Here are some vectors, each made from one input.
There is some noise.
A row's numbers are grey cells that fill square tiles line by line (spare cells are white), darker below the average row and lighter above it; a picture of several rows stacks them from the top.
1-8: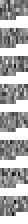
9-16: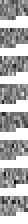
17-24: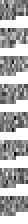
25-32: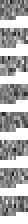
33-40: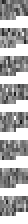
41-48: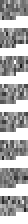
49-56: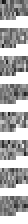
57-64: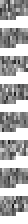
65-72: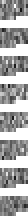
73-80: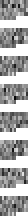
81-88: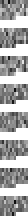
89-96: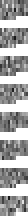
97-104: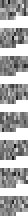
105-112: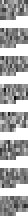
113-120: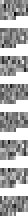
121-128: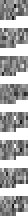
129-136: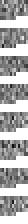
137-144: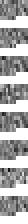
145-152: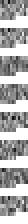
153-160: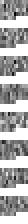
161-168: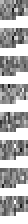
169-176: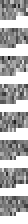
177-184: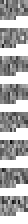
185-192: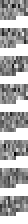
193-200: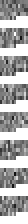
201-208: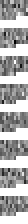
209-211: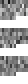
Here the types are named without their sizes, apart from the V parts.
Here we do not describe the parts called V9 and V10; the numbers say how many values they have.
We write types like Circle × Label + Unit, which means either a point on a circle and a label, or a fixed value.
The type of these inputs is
Bool × V10 + Line + V9.
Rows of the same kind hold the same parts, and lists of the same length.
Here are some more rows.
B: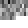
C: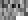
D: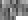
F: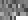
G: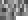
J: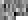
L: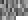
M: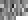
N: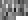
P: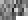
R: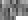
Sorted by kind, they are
B, C
D, F, L, M, R
G, J, N, P

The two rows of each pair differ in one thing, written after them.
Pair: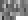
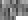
the value of V10
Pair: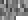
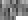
the value of V10
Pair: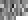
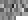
the true/false value
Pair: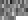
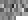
the value of V10
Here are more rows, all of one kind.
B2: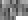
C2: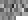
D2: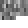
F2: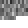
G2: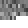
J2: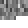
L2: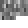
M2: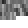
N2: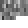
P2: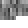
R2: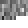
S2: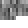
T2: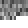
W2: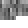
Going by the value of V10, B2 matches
P2, S2 and W2.
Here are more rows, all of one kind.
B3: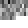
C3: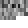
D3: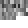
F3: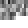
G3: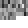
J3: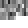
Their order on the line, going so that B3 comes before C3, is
B3, F3, J3, G3, C3, D3.
